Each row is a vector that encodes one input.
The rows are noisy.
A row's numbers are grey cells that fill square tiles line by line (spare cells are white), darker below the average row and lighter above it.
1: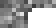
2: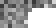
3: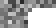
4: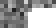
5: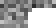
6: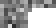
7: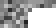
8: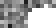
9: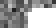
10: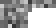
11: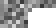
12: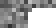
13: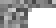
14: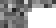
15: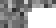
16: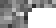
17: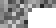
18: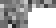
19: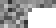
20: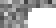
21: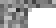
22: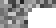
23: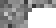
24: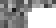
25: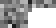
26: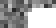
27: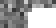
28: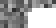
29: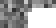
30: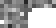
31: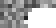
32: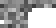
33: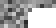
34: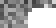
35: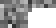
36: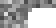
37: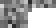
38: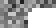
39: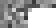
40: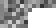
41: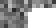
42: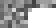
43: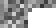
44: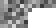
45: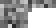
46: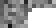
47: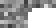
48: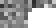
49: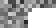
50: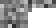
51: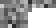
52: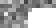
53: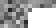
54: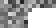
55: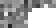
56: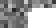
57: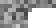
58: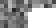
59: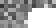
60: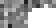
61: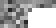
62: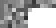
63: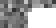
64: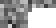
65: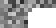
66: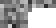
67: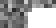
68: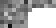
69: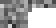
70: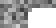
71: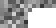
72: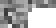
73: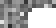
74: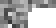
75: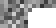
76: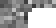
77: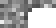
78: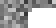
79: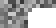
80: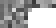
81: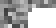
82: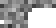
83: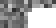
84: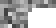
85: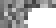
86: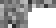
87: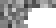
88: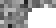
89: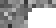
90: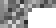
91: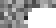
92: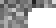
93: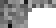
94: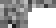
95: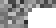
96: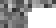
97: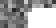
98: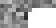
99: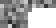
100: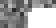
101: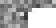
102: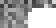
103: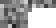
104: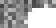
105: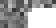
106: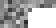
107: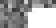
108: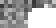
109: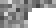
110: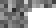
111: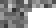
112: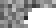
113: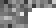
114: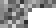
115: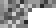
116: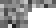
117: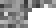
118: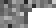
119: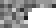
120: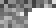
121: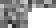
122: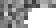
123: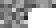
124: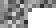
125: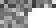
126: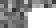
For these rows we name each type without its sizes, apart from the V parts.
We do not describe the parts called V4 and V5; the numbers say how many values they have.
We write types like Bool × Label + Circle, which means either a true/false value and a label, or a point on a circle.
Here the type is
Bool × V4 × V5 + Line.
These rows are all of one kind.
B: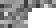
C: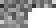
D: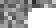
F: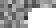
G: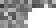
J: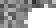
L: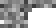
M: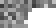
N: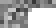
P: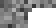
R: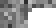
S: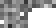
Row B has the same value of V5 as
L and S.
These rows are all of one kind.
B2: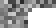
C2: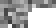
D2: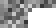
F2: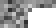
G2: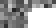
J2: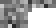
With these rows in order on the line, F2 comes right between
C2 and D2.
